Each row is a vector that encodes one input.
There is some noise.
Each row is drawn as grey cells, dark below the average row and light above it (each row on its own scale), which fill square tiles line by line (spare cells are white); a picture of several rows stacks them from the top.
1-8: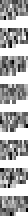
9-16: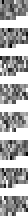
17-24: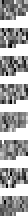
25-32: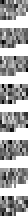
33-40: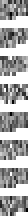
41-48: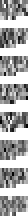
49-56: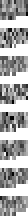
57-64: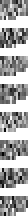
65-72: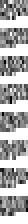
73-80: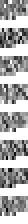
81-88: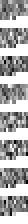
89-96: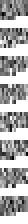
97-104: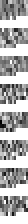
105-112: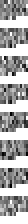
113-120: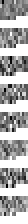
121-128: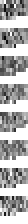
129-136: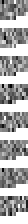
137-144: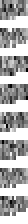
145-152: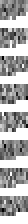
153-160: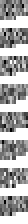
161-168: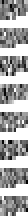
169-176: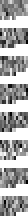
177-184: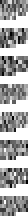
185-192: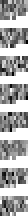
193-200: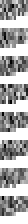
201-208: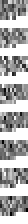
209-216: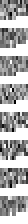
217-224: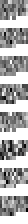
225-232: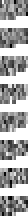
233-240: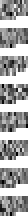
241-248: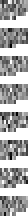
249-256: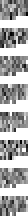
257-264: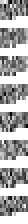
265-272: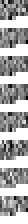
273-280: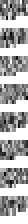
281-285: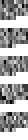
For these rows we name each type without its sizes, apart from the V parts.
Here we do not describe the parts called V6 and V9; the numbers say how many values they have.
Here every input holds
either a point on a line, or a true/false value, a value of V6 and a value of V9.
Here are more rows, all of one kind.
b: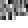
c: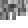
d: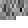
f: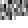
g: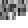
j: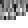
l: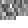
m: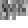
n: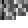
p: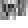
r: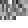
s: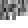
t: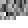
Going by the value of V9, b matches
j, l, s and t.
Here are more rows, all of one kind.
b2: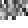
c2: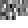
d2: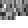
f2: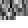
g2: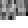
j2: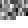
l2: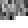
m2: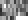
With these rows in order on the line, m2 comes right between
f2 and l2.
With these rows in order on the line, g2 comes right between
c2 and d2.
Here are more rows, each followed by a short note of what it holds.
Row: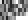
a true/false value, a value of V6 and a value of V9
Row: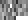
a true/false value, a value of V6 and a value of V9
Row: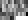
a point on a line
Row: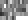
a point on a line
